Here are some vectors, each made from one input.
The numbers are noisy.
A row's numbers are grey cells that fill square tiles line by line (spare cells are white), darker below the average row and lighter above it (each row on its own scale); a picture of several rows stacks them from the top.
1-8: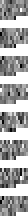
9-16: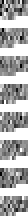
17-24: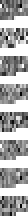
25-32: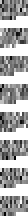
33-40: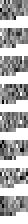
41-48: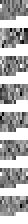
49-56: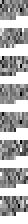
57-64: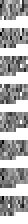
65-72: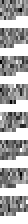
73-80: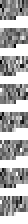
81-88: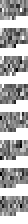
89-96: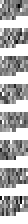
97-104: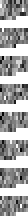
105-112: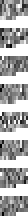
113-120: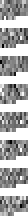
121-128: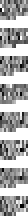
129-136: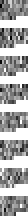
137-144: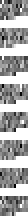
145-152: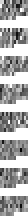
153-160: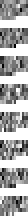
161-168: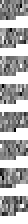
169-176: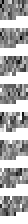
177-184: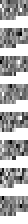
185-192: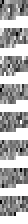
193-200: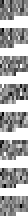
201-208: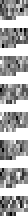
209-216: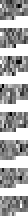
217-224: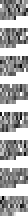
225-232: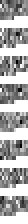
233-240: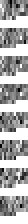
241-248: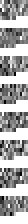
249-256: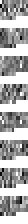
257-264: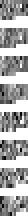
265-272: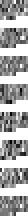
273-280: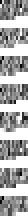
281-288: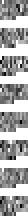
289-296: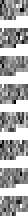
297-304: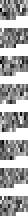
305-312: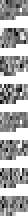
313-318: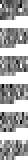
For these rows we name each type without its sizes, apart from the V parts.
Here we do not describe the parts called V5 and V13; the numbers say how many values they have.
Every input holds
a label, a true/false value and a value of V13, together with either a point on a line, or a value of V5.
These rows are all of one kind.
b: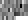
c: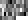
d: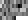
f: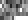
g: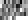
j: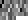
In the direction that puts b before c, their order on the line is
b, d, c, j, g, f.
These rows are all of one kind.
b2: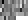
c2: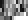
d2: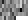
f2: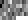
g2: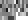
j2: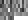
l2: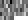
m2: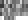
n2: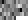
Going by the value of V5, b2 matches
g2 and m2.
